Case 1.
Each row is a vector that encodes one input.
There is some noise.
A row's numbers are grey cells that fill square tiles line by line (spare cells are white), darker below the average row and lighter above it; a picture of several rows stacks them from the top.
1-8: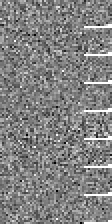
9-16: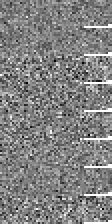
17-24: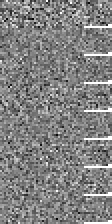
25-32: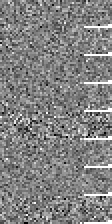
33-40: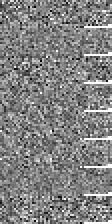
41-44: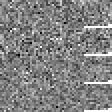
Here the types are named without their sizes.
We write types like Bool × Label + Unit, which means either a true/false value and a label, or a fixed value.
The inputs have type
Bool × Circle.
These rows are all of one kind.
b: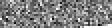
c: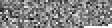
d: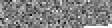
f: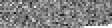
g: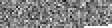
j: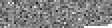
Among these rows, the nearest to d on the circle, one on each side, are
f and g.
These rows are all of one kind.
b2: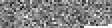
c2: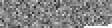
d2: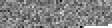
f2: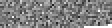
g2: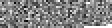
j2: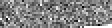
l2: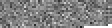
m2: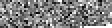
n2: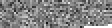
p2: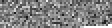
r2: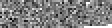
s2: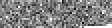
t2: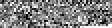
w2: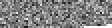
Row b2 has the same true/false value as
c2, d2, l2 and n2.
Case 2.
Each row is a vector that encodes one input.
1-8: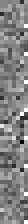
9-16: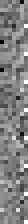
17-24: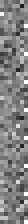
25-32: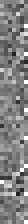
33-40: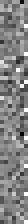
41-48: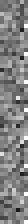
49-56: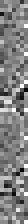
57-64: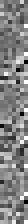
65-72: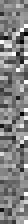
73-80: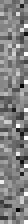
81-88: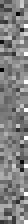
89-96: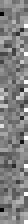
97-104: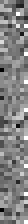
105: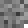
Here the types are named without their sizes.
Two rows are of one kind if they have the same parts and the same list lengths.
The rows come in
2 kinds.
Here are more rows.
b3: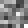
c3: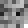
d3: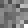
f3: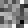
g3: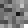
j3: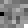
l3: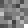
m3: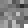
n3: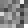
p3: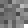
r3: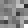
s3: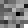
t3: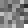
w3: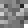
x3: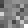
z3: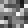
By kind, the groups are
b3, f3, m3, n3, t3, w3, z3
c3, d3, g3, j3, l3, p3, r3, s3, x3

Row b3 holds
a label.
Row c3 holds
a point on a line.
